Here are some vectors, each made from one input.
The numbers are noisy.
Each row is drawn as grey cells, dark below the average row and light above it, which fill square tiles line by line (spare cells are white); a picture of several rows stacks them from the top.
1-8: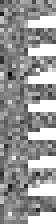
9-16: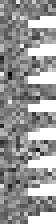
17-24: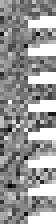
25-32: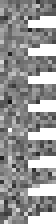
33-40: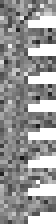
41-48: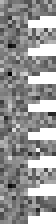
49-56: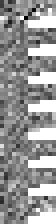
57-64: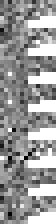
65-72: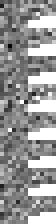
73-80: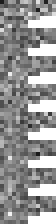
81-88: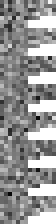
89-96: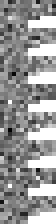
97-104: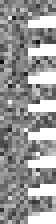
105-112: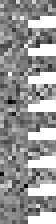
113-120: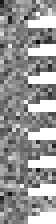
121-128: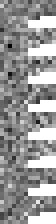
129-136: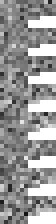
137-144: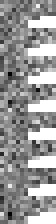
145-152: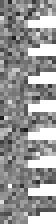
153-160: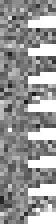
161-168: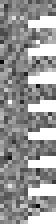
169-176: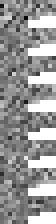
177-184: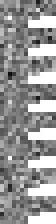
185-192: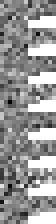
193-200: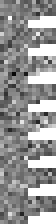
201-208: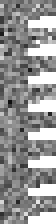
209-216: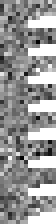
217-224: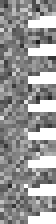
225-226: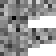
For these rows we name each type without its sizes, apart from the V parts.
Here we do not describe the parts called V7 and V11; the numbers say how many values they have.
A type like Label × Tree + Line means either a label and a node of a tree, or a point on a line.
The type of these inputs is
Bool × (Line + V7) × V11.
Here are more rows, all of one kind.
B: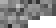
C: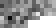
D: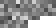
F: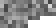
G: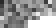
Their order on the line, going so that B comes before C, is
G, B, C, D, F.
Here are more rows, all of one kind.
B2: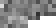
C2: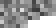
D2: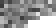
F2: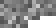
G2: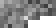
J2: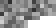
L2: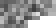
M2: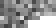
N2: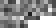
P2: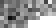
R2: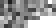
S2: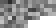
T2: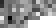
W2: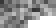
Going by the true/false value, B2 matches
F2, G2 and N2.
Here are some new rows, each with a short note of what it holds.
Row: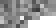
a point on a line, a true/false value and a value of V11
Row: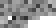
a true/false value, a value of V7 and a value of V11
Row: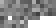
a true/false value, a value of V7 and a value of V11
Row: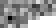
a true/false value, a value of V7 and a value of V11
